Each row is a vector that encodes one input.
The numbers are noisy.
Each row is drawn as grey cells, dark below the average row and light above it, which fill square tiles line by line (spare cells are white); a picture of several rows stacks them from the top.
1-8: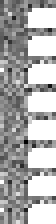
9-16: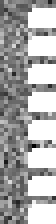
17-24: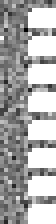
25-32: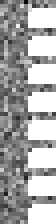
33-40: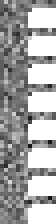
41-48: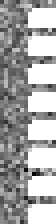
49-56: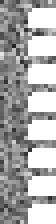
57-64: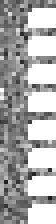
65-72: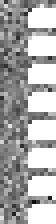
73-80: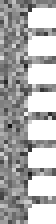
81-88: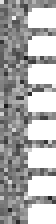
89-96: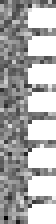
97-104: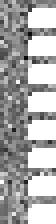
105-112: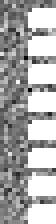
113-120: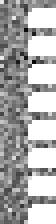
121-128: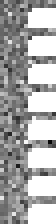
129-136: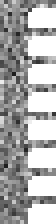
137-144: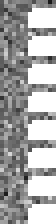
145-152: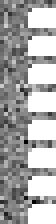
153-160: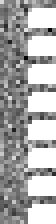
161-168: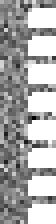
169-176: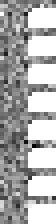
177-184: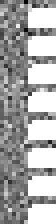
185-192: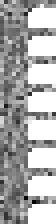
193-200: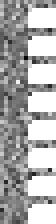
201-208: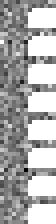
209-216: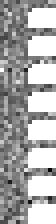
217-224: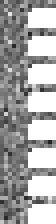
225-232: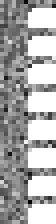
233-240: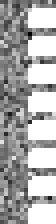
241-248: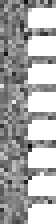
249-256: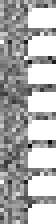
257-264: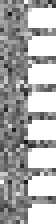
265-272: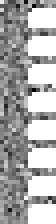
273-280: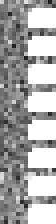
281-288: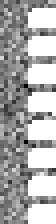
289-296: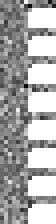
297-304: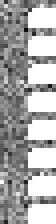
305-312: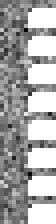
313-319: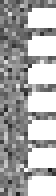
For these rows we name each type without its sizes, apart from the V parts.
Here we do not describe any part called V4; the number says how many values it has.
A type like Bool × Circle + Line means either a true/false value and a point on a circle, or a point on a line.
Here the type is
(Bool × Bool × Bool × Bool + Unit) × Label + V4 × V4.
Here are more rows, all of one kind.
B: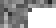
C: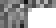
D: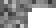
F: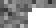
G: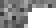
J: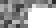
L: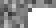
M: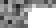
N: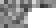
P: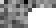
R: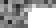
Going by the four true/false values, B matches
M and R.
